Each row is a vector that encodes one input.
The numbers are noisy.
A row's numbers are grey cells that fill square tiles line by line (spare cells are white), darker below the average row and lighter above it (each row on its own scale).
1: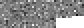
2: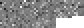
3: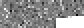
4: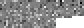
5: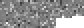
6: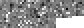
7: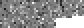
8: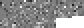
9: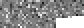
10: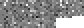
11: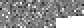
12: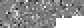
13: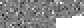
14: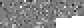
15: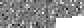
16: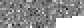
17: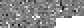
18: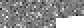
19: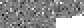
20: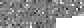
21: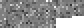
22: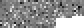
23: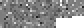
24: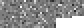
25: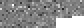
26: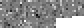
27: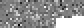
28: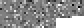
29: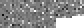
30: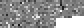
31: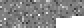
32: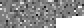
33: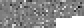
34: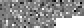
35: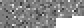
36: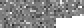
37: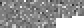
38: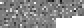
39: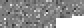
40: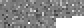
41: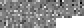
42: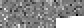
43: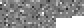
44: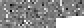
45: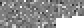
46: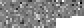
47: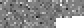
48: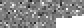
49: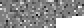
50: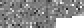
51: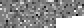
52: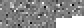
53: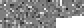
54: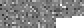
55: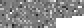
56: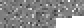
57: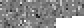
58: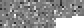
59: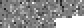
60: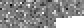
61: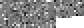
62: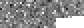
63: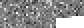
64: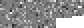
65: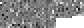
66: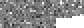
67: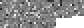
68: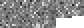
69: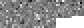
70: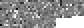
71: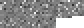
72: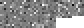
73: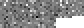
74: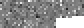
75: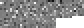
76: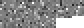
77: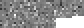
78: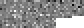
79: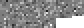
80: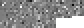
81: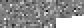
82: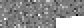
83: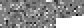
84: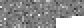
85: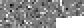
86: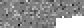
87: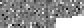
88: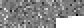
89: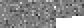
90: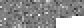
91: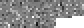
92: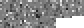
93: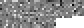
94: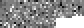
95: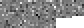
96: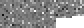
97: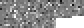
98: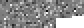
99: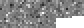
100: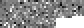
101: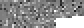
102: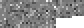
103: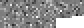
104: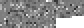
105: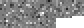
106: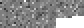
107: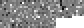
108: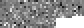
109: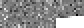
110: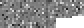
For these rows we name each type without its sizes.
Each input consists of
a point on a circle, together with either a label, or a point on a line.
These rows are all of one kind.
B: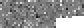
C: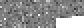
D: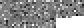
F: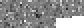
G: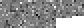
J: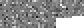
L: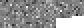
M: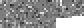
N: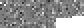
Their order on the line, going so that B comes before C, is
N, J, M, F, B, G, D, L, C.
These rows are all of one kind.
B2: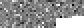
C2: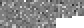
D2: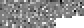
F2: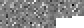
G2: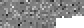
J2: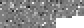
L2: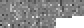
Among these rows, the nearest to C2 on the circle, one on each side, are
B2 and F2.
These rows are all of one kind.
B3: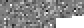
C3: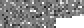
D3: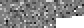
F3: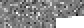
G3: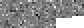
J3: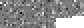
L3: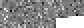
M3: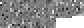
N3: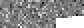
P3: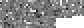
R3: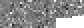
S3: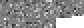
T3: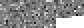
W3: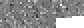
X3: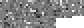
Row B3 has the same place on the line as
D3, F3, L3 and T3.
